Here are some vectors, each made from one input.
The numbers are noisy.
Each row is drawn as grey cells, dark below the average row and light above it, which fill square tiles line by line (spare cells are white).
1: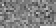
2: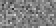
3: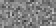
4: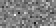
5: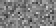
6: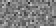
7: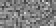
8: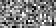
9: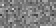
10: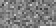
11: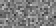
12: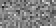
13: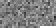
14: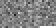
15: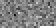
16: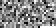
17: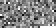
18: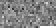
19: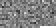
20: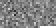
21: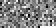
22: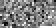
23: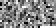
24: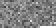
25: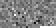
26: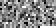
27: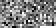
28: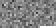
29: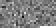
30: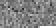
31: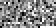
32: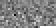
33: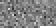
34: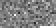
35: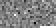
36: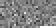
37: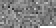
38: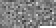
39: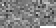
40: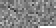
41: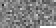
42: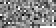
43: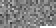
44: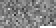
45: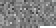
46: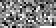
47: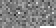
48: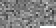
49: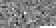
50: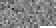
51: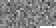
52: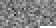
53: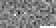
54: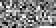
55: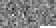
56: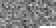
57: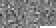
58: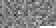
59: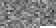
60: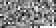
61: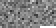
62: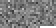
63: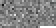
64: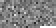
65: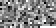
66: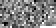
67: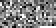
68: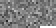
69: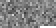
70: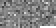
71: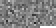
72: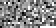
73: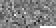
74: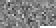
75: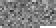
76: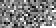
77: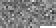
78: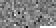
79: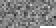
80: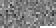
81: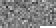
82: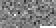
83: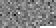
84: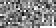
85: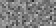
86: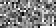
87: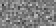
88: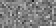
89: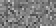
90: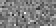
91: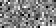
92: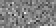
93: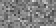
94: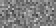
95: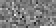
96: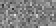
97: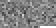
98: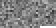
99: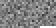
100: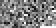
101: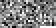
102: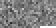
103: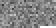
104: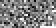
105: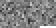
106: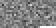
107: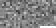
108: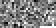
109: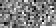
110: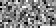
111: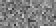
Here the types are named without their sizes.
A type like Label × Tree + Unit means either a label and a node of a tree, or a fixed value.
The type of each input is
Bool × Bool × Bool × Bool + Line × Line.
